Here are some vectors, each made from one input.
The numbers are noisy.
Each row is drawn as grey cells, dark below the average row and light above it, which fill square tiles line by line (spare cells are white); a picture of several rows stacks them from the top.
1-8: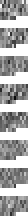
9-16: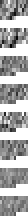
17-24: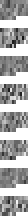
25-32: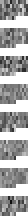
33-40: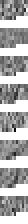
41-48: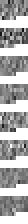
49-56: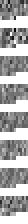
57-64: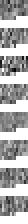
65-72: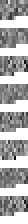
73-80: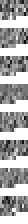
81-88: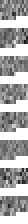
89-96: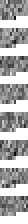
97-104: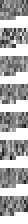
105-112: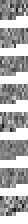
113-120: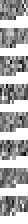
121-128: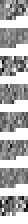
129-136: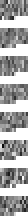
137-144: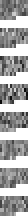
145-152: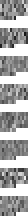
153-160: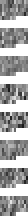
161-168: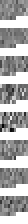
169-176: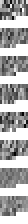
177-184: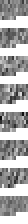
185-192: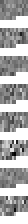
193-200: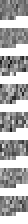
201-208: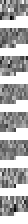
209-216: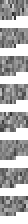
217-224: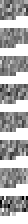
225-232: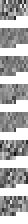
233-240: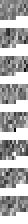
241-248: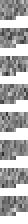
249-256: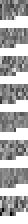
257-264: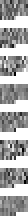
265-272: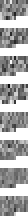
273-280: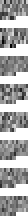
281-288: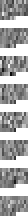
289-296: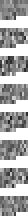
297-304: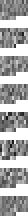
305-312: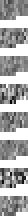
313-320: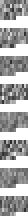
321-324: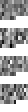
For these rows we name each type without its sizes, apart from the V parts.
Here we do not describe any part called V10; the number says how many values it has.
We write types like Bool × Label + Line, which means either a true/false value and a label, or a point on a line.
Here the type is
List(Circle × (Line × Line + V10)).
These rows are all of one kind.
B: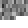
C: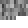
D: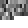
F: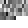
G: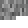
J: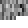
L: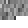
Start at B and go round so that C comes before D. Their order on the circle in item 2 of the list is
B, L, G, C, J, D, F.
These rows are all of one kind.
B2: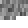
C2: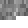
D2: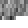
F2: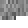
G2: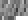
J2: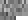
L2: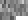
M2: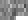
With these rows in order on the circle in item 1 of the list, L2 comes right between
C2 and M2.
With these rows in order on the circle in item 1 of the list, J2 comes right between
F2 and G2.
